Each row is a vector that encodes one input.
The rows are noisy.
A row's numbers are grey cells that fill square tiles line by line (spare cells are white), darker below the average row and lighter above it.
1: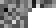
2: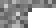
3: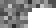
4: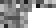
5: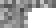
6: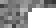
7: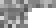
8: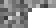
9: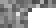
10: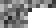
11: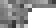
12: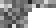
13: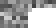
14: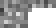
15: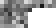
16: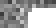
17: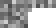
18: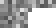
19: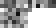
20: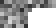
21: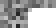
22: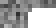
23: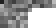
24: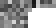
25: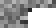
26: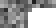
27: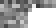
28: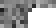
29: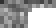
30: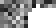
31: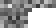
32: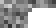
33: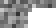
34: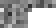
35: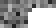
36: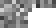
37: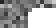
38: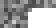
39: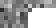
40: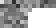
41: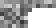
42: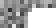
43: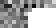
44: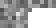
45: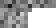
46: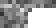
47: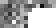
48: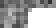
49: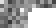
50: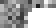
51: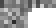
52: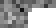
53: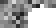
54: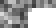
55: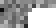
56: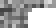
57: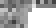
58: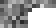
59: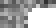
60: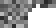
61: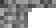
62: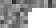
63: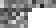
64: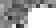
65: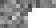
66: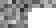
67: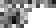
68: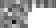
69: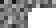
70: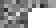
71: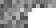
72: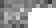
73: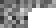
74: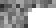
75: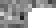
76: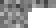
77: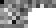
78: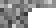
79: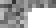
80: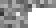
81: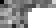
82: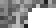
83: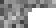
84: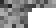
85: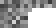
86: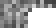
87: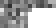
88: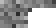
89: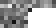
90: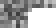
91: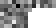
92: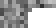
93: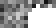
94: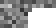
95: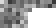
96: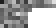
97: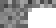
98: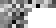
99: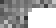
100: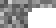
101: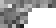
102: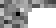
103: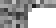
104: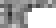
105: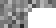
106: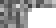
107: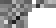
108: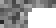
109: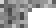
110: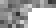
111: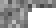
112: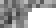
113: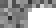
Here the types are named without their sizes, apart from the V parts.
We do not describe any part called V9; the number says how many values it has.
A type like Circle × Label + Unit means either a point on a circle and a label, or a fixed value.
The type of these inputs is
Bool × Bool × Bool × Bool × Bool × Tree × V9.
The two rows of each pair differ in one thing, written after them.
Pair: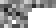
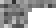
the node of the tree
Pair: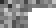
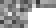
one of the five true/false values
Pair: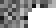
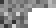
one of the five true/false values
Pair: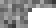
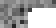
the value of V9
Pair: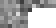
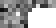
the value of V9
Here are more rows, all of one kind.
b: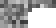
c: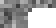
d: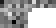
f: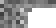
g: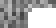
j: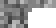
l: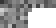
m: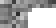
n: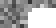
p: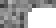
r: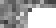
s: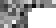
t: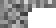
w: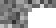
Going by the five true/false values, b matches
d, p and s.
